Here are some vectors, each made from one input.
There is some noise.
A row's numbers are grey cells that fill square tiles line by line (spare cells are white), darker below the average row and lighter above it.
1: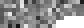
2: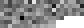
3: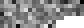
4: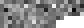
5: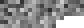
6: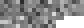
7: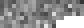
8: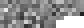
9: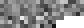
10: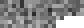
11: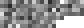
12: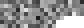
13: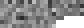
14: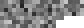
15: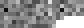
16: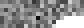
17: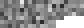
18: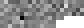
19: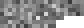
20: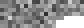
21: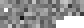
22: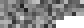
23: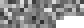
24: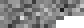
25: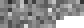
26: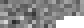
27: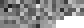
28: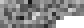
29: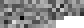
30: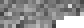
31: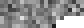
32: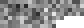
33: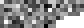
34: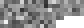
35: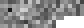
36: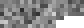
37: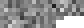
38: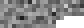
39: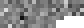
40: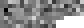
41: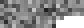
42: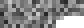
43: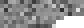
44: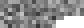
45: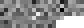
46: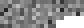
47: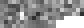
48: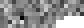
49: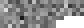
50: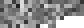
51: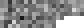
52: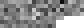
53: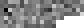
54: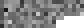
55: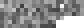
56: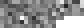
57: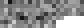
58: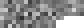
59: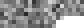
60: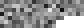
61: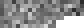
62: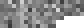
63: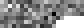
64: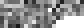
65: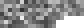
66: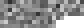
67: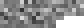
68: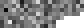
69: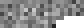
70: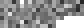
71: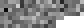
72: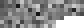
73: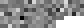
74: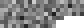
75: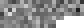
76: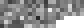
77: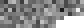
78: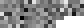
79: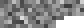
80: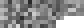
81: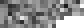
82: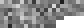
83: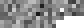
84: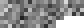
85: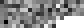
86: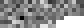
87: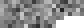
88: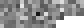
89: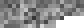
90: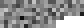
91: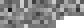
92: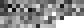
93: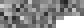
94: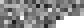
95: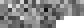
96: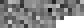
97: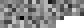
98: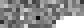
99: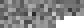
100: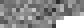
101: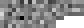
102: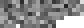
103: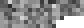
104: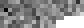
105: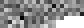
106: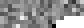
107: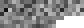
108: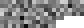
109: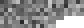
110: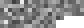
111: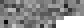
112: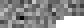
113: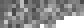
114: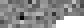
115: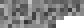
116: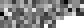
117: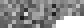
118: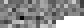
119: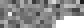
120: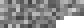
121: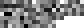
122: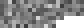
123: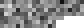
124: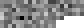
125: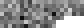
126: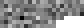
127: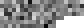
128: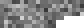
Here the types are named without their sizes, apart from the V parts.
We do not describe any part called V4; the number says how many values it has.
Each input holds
a point on a circle and a value of V4, together with either a fixed value, or four true/false values.
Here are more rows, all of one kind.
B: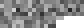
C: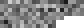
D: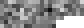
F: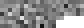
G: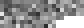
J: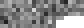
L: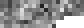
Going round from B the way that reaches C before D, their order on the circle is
B, F, L, G, J, C, D.
